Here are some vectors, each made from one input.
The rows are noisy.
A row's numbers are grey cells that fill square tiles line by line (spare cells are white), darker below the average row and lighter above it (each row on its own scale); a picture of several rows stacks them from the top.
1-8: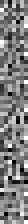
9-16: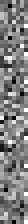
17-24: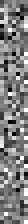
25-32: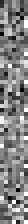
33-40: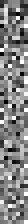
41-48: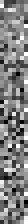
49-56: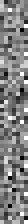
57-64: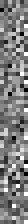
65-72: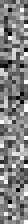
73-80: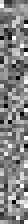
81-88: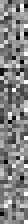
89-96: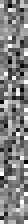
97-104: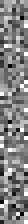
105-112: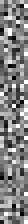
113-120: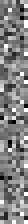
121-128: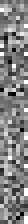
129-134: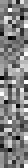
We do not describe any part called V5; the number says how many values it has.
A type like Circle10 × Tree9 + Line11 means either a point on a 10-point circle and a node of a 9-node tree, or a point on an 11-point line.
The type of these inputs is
List2(Label6 × V5).
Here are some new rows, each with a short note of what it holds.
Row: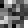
a list of one item
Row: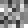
a list of two items
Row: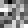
a list of two items
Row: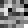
a list of one item
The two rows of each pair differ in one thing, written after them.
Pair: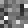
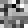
the value of V5 in item 1 of the list
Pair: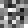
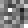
the value of V5 in item 2 of the list
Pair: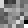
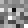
the label in item 2 of the list
